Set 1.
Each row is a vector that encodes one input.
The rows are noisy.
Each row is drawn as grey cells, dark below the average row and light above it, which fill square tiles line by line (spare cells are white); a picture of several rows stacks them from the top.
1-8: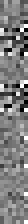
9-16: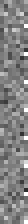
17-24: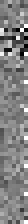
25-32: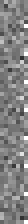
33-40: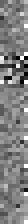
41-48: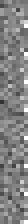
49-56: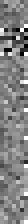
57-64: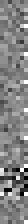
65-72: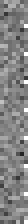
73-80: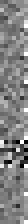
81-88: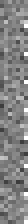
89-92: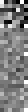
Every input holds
either a fixed value, or one of 11 labels and four true/false values.
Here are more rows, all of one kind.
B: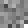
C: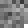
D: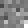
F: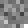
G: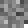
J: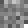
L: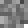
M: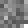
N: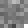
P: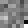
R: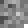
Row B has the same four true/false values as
J and N.
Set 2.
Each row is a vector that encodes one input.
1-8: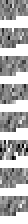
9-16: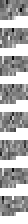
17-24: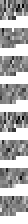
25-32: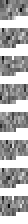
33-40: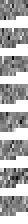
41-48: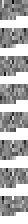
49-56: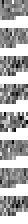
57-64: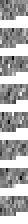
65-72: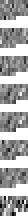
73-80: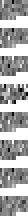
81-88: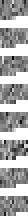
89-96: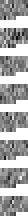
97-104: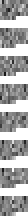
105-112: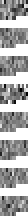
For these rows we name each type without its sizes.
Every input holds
either a point on a line, or four true/false values.
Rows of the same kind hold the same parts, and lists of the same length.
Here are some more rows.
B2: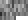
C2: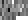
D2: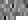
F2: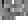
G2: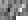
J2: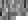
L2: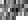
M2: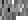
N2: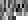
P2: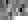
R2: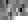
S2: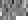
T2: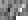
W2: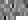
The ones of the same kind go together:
B2, C2, D2, F2, G2, J2, M2, P2, R2, S2, T2, W2
L2, N2

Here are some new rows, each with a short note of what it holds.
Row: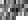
a point on a line
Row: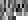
a point on a line
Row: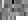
four true/false values
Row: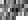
a point on a line
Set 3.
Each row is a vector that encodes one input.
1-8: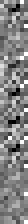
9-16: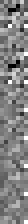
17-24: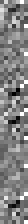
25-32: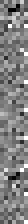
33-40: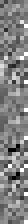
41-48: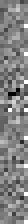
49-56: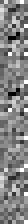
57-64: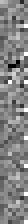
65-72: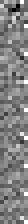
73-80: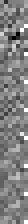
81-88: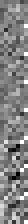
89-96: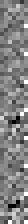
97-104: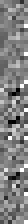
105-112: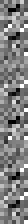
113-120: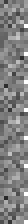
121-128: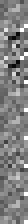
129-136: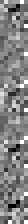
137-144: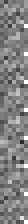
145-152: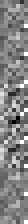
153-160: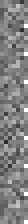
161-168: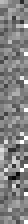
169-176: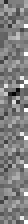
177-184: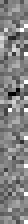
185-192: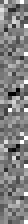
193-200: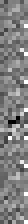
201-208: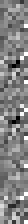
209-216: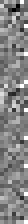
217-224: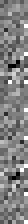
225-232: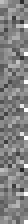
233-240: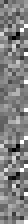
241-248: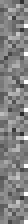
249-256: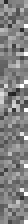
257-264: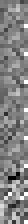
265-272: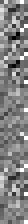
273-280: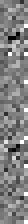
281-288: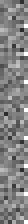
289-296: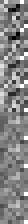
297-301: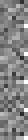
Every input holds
either a point on a 4-point line, or a point on an 11-point line.
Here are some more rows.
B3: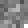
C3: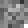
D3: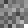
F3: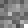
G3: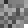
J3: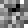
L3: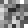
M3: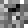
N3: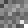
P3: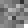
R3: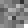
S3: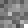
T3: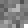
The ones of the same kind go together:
B3, C3, D3, F3, G3, N3, P3, R3, S3, T3
J3, L3, M3

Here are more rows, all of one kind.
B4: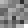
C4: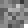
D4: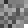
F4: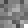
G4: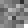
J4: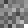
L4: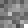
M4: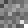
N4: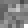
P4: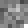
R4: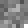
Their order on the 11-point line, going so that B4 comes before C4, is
B4, G4, C4, P4, N4, R4, F4, L4, M4, J4, D4.
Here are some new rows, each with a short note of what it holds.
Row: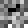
a point on a 4-point line
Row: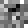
a point on a 4-point line
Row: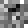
a point on a 4-point line
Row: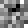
a point on a 4-point line
